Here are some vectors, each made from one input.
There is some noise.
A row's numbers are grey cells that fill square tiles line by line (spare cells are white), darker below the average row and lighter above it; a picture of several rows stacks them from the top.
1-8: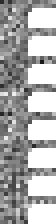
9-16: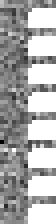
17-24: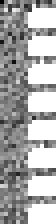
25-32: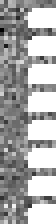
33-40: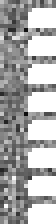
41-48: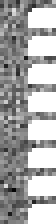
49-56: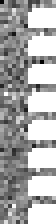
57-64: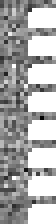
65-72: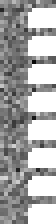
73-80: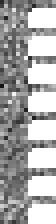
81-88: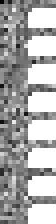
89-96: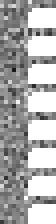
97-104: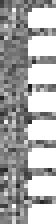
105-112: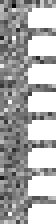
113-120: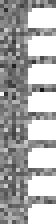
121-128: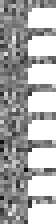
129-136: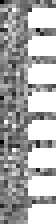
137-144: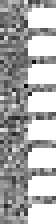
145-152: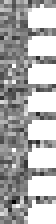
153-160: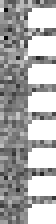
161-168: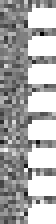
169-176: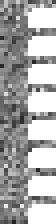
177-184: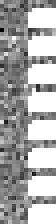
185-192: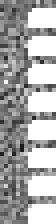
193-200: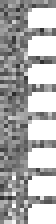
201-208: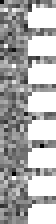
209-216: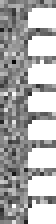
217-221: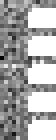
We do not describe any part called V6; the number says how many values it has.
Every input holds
a point on an 11-point circle, together with either four true/false values, or a value of V6.
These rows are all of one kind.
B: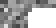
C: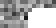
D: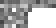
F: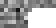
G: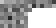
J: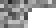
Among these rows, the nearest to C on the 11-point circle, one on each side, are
G and J.
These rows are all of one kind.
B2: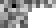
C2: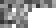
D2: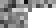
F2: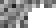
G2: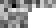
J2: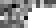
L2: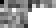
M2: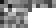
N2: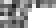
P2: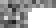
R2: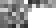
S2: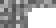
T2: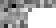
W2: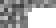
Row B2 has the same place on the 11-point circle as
D2, G2 and T2.
